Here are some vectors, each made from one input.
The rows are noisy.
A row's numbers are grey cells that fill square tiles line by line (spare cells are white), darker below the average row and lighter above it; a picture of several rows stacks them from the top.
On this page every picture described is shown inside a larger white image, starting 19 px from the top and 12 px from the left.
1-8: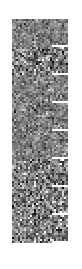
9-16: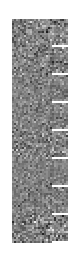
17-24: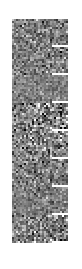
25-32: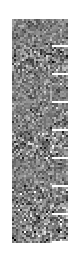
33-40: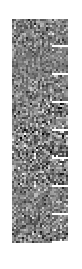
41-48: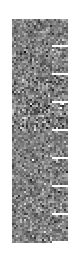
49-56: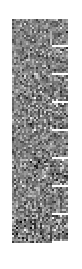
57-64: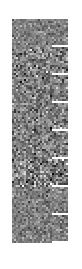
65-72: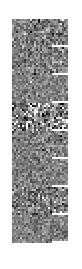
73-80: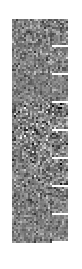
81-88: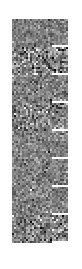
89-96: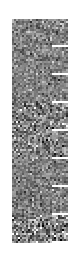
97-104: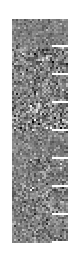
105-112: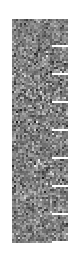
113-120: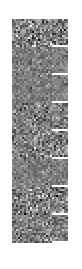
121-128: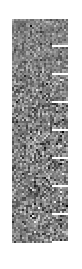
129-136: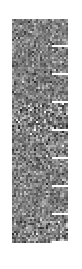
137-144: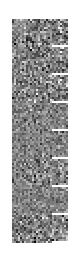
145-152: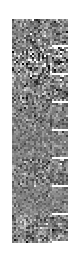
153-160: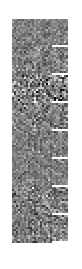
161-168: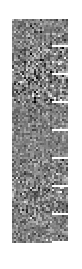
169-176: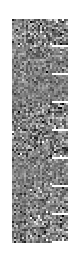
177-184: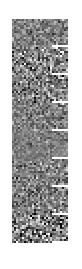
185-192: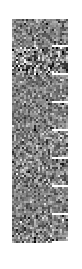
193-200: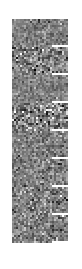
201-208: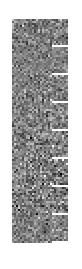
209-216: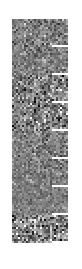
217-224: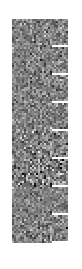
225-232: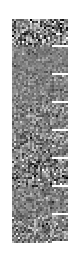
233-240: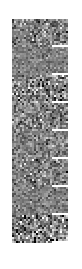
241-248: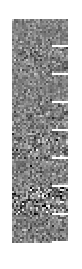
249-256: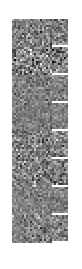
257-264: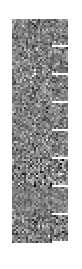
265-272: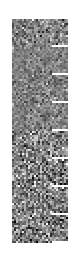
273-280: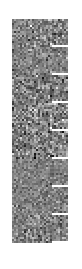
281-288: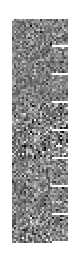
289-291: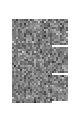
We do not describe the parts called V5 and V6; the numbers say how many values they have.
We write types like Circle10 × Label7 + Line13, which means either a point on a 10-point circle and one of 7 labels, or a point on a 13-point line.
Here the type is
(Bool × V5 × V6 + Unit) × Tree7 + List3(Line4).
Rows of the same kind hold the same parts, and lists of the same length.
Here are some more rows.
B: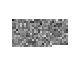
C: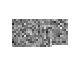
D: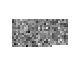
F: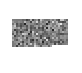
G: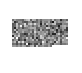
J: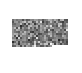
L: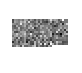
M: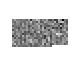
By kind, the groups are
B
C
D
F, M
G
J, L

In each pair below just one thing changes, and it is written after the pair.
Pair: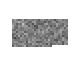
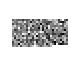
the value of V5
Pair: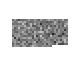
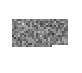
the value of V6
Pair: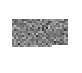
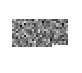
the node of the tree
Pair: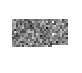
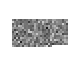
the value of V5
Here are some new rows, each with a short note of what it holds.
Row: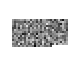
a node of a 7-node tree
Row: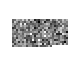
a list of two items
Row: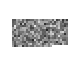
the empty list
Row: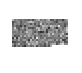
a list of one item
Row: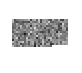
a node of a 7-node tree
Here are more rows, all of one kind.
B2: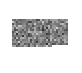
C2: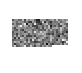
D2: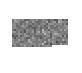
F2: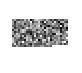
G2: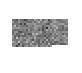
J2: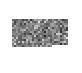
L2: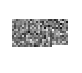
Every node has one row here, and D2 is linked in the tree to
J2.
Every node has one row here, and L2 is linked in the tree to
B2, G2 and J2.
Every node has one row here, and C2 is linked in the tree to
B2.
